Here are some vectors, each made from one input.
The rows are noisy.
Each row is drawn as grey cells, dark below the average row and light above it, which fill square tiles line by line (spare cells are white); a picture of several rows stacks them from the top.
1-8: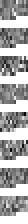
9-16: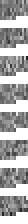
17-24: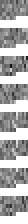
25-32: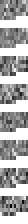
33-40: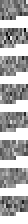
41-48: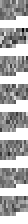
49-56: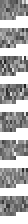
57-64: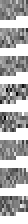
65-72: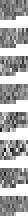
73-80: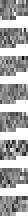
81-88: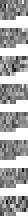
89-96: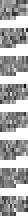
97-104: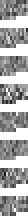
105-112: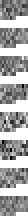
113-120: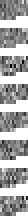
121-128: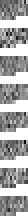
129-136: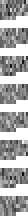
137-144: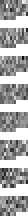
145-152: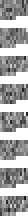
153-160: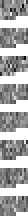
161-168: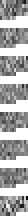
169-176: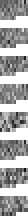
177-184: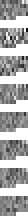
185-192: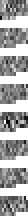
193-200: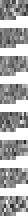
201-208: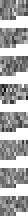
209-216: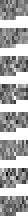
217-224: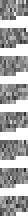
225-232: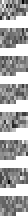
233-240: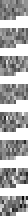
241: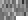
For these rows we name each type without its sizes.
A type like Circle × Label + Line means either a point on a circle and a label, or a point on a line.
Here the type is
Bool × Bool × Bool × Bool + List(Line) + Tree.
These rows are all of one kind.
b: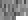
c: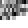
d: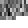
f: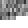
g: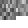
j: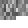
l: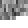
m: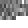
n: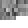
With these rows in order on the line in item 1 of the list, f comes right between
g and n.
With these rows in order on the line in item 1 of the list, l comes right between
b and m.
